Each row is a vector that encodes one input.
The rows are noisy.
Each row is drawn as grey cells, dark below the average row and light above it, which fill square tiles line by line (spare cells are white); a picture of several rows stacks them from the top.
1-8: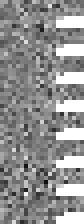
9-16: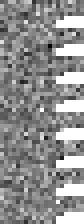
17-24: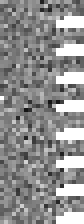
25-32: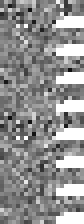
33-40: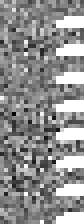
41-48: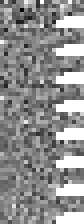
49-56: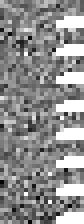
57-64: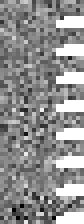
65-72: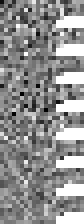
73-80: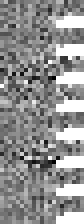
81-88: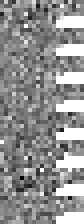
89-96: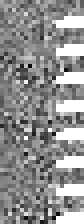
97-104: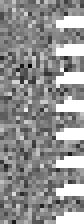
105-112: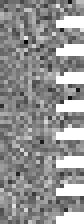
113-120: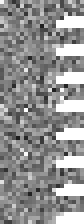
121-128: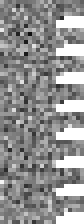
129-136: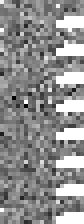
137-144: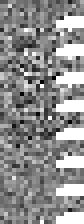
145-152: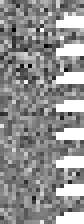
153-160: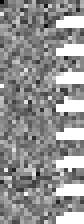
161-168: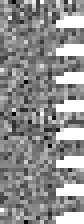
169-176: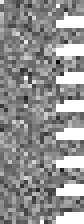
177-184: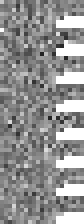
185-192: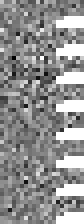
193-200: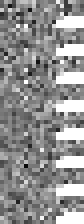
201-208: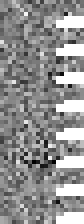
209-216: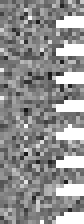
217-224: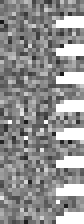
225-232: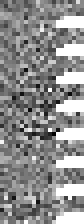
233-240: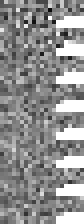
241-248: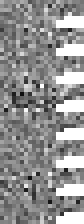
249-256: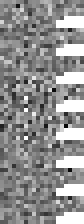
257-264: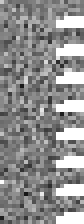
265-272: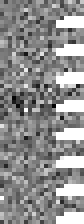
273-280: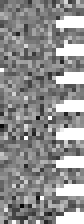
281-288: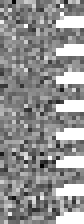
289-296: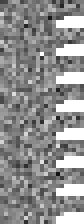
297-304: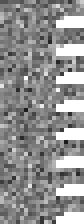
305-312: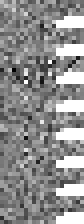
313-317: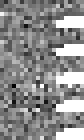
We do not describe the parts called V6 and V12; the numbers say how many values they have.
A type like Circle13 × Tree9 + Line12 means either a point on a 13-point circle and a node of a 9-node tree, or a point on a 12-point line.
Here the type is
((Bool × Bool × Bool × Bool + V6) × V12 + Circle9) × Circle15.
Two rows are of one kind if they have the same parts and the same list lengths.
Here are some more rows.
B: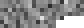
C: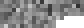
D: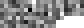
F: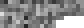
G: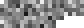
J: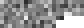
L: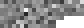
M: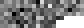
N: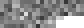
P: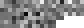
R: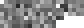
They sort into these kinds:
B, C, G, J, P, R
D, M
F, L, N

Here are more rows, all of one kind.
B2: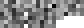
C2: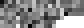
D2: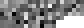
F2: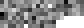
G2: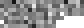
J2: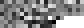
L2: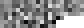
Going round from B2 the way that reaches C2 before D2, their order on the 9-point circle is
B2, G2, C2, F2, L2, J2, D2.
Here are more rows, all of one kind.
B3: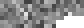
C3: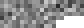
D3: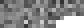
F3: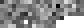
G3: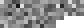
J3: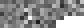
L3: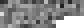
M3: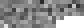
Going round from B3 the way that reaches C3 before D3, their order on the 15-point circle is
B3, C3, G3, J3, D3, L3, F3, M3.
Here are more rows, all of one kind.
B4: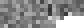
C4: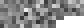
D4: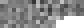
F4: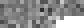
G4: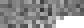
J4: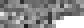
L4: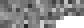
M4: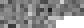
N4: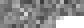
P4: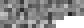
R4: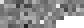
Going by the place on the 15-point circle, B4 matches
D4, F4, G4 and M4.
